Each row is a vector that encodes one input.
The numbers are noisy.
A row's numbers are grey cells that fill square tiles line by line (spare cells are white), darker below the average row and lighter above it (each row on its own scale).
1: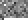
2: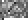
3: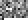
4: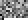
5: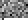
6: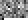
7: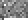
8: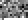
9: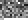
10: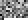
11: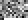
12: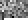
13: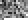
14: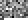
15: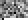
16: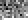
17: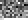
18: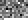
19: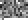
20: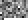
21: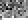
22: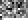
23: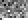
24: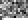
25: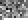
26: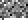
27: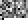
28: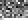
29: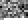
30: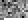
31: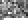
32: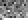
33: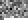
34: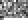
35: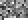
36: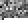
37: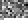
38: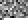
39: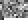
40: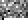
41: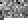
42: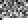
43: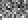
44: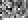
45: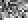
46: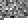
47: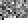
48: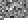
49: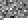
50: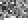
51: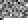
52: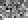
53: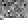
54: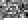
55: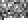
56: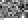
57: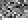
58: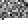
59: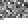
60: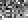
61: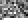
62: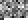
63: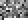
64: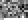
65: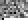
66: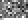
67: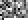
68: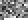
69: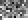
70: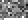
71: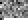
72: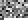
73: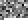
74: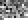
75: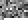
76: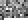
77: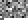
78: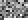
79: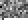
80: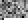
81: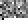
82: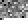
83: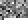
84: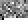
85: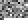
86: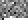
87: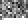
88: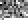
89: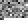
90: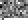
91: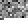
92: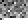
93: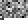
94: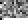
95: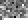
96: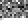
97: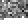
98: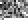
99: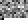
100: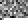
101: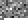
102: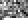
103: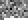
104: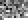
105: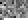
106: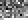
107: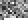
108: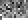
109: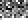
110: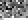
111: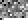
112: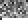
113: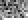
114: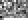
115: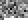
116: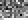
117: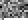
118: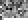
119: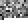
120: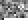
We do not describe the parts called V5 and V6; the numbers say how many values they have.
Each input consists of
a true/false value, together with either a point on a 3-point line, a point on a 4-point line and a value of V6, or a value of V5.
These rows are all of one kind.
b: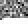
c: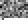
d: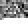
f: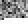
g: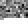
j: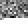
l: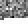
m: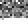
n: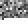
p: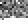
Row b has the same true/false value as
d, g, m and p.
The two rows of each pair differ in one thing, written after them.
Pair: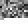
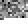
the value of V6
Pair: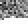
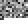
the place on the 3-point line
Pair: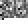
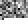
the place on the 4-point line
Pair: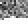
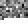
the place on the 3-point line
